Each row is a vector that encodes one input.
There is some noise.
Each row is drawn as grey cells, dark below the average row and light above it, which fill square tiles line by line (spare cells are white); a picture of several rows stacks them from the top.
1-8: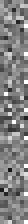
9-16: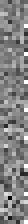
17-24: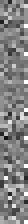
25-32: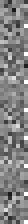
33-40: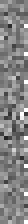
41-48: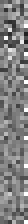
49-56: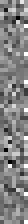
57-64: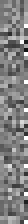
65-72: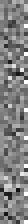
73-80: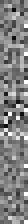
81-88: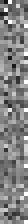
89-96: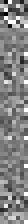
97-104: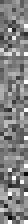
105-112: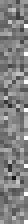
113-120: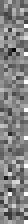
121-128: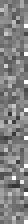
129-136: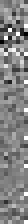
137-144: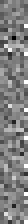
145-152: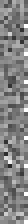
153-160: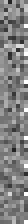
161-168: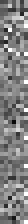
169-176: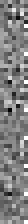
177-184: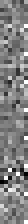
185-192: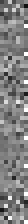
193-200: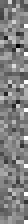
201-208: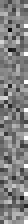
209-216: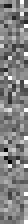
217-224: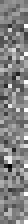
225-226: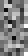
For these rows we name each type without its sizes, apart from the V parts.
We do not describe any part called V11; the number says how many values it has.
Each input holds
a label, together with either a point on a line, or three true/false values and a value of V11.
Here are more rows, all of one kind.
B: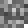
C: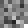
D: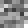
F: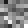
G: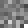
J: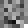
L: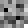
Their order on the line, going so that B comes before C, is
B, D, L, F, G, C, J.
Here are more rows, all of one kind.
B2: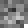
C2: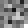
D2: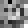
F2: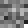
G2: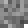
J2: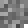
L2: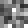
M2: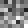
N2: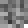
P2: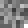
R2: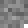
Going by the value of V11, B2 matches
F2, L2, M2 and N2.
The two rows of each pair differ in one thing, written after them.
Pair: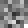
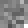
one of the three true/false values
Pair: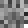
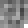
the label
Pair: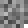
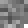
the label
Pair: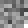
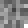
the label
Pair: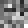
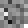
the label
